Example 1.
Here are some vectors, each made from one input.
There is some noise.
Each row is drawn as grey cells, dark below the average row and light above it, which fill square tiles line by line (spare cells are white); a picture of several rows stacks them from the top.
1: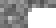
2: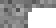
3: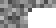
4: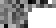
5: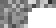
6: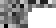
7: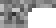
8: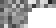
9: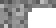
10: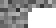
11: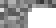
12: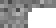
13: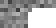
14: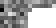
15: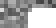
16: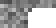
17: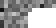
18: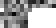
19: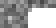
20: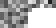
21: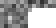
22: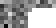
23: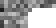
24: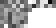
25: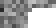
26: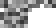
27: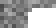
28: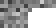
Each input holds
a point on a 6-point line.
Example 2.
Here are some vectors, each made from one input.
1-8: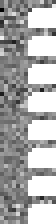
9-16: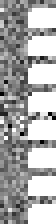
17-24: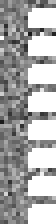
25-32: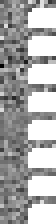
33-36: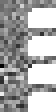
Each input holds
either a fixed value, or a node of a 7-node tree.
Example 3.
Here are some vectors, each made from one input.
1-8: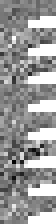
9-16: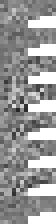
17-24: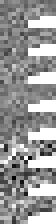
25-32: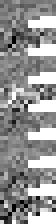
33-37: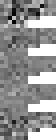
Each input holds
three true/false values.
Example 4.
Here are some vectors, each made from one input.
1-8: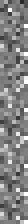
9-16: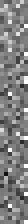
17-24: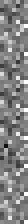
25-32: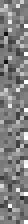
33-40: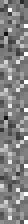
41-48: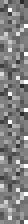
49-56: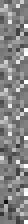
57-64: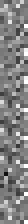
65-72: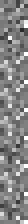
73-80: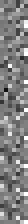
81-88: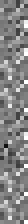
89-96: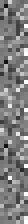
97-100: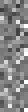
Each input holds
one of 5 labels.
